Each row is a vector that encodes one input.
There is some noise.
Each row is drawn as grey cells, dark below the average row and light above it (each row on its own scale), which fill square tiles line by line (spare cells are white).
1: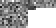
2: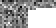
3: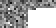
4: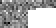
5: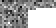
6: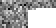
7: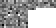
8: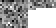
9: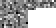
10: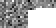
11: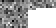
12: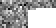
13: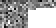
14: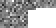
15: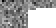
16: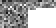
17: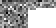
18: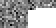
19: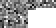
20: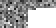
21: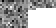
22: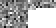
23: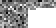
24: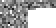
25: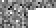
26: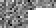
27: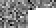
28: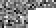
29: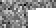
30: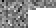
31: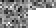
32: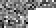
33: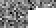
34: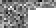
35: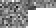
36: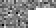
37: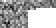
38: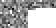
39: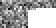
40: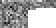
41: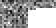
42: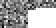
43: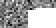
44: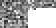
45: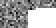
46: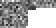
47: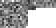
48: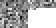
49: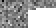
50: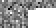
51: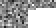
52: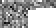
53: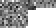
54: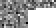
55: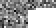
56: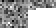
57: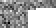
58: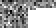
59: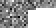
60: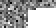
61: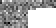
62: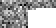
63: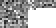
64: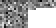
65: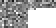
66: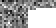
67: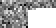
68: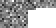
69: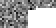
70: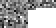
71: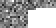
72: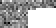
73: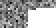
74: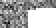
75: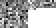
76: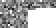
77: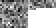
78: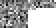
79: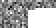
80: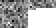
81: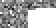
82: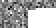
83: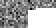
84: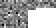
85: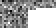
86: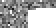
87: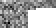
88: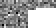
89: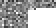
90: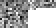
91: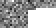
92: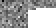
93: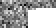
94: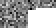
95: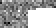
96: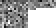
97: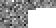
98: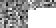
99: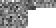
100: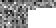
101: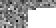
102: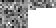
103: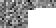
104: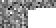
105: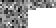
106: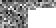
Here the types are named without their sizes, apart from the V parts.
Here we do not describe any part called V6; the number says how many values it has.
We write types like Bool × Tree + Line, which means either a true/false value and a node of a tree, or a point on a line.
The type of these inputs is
Bool × (Line + V6).
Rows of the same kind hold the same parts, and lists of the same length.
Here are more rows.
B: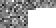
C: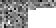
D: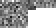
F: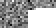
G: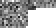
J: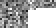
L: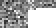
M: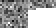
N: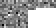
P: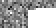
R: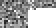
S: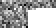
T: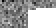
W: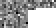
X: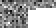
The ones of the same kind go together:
B, C, D, F, G, M, N, T, W, X
J, L, P, R, S

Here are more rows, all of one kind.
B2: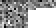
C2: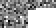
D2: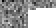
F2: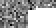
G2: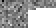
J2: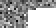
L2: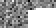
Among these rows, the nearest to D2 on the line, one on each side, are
C2 and G2.
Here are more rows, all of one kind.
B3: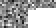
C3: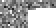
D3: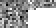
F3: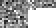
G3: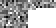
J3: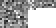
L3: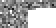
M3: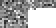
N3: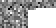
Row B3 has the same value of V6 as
C3 and L3.
